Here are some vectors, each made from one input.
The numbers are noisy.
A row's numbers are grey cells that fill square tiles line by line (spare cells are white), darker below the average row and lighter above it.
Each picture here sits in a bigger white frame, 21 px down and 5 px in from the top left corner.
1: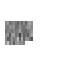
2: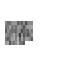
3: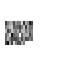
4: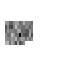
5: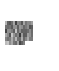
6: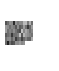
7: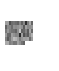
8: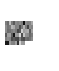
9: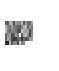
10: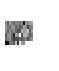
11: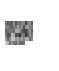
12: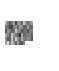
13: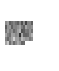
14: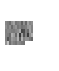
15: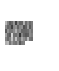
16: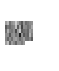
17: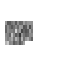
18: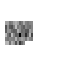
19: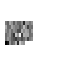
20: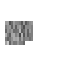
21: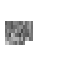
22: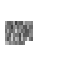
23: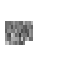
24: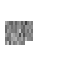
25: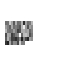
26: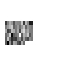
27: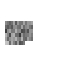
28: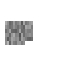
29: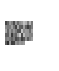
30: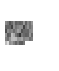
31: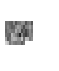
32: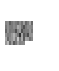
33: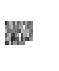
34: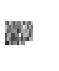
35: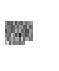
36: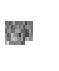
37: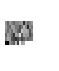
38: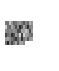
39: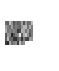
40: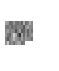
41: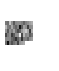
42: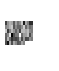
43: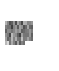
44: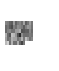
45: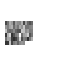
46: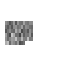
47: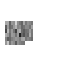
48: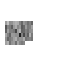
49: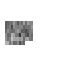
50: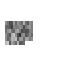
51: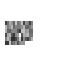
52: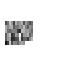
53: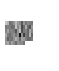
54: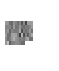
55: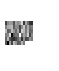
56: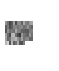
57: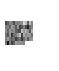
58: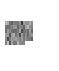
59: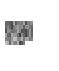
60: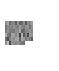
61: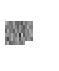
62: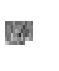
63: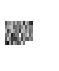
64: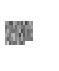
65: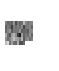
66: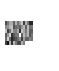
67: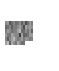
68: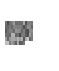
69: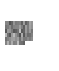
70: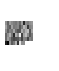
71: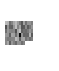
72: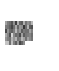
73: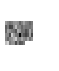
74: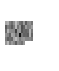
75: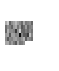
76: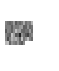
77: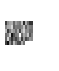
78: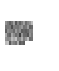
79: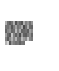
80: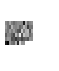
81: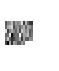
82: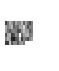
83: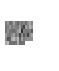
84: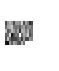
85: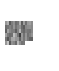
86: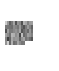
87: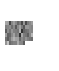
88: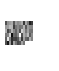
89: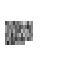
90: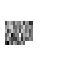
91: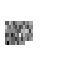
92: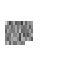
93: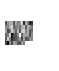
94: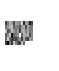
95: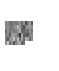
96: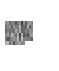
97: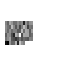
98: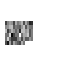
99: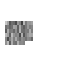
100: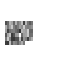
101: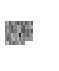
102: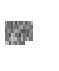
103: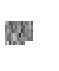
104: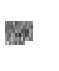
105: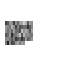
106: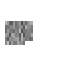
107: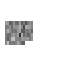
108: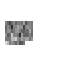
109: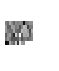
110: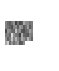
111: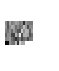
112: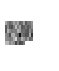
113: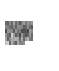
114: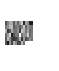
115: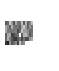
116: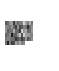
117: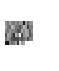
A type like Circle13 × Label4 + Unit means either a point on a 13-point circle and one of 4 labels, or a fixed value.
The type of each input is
Bool × (Line4 × Line5 + Unit) + Line6.
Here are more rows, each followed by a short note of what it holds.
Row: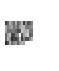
a point on a 6-point line
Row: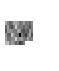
a true/false value
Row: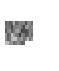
a point on a 4-point line, a point on a 5-point line and a true/false value
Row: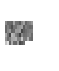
a point on a 4-point line, a point on a 5-point line and a true/false value
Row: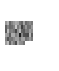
a true/false value
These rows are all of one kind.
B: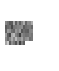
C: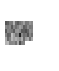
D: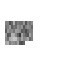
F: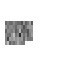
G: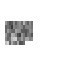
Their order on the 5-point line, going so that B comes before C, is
G, B, D, C, F.
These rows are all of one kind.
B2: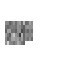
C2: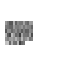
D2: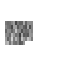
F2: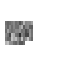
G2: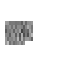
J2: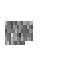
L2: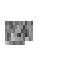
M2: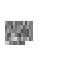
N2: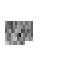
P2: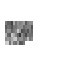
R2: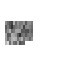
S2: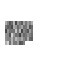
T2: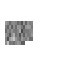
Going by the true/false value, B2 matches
G2 and T2.
